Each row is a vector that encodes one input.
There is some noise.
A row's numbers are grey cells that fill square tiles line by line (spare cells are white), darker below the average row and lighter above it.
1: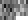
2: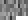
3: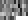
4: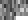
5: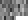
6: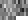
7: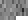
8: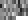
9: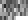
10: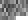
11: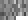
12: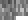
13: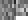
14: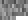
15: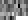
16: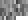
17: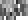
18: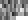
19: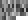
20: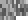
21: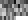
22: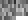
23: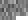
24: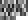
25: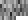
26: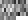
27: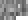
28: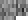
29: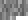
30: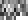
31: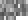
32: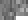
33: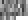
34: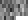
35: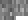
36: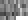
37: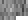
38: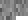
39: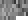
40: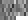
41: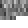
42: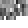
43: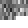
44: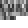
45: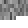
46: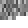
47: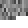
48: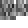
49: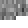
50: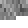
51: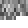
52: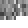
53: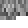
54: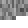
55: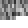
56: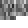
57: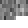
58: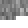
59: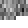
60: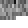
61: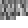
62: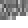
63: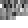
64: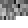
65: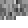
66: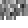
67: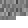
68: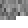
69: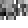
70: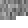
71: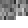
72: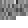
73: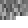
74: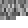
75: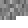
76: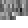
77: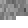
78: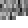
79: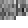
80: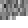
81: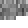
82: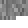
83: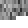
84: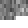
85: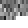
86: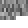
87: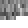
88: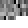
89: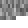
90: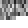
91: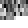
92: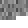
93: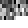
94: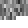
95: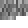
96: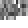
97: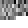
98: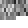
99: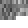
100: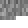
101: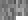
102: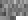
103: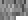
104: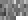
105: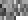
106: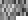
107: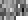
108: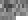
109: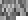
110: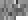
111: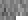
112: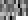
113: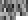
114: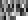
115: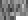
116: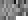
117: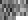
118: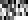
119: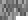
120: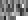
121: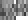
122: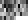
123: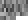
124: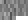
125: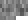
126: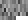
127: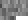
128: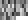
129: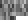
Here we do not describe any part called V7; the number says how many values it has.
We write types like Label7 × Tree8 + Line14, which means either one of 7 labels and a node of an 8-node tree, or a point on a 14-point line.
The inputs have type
Circle8 + Circle9 + V7.
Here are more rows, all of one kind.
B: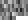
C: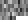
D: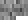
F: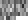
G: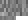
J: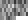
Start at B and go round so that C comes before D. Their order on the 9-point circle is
B, C, D, G, J, F.
